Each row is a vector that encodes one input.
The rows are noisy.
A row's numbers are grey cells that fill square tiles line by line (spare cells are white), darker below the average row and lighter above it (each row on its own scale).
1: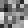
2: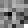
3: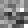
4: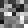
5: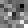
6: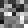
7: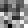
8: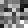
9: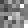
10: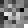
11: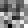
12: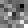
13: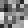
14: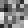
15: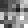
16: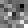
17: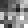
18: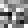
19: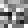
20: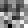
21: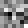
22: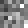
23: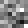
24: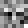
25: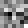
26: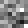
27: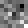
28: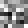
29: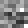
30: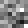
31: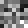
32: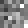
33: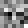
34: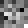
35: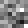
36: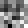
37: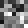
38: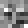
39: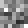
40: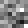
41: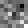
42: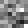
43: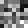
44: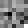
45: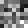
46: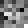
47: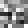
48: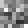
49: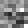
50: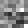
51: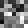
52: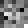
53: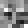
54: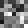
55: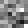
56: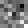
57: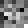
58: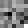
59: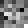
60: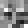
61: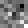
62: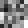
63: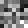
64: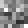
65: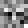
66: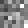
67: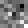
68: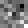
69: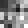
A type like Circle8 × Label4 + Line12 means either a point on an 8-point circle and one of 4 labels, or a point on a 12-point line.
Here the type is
Bool × Bool × Bool + Line7.
